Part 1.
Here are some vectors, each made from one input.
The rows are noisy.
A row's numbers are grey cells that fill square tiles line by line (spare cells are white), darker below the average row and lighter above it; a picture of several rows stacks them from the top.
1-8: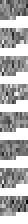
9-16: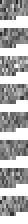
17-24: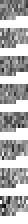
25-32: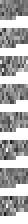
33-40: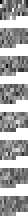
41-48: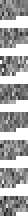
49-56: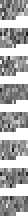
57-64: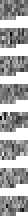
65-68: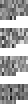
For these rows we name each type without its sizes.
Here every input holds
a point on a line, together with either a fixed value, or four true/false values.
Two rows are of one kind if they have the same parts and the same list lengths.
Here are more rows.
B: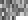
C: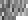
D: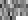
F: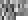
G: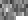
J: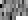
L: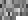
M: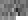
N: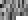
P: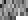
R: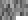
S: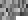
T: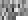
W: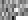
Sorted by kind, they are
B, C, F, T, W
D, G, J, L, M, N, P, R, S

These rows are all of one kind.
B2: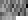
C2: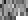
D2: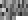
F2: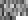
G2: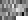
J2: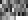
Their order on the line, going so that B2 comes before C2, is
B2, J2, D2, F2, C2, G2.
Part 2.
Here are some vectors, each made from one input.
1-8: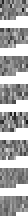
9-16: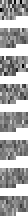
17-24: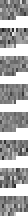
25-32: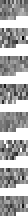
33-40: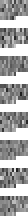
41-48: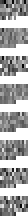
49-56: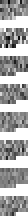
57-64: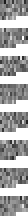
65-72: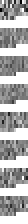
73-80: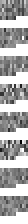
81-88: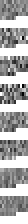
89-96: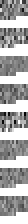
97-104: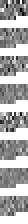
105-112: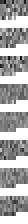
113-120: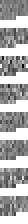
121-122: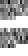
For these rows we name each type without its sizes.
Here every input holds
either a label, or a node of a tree.
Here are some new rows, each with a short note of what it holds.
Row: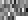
a label
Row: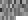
a node of a tree
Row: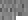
a node of a tree
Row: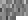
a node of a tree
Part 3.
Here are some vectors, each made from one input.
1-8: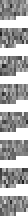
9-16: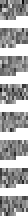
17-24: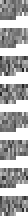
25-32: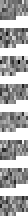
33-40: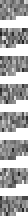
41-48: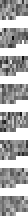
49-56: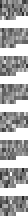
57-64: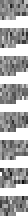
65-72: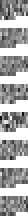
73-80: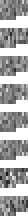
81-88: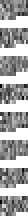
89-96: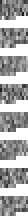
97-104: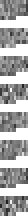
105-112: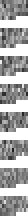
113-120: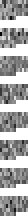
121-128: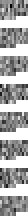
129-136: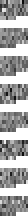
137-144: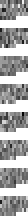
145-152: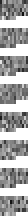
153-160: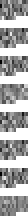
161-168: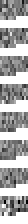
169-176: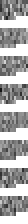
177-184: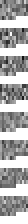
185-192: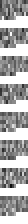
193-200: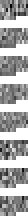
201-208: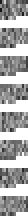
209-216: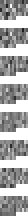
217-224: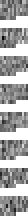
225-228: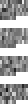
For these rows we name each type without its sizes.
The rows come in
2 kinds.
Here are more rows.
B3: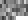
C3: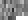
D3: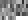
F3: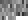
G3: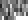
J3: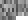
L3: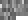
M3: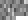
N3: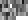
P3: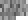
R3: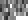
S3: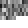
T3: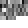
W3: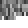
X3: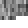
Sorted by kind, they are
B3, C3, D3, F3, J3, L3, M3, P3, X3
G3, N3, R3, S3, T3, W3

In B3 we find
four true/false values.
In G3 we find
a point on a line.
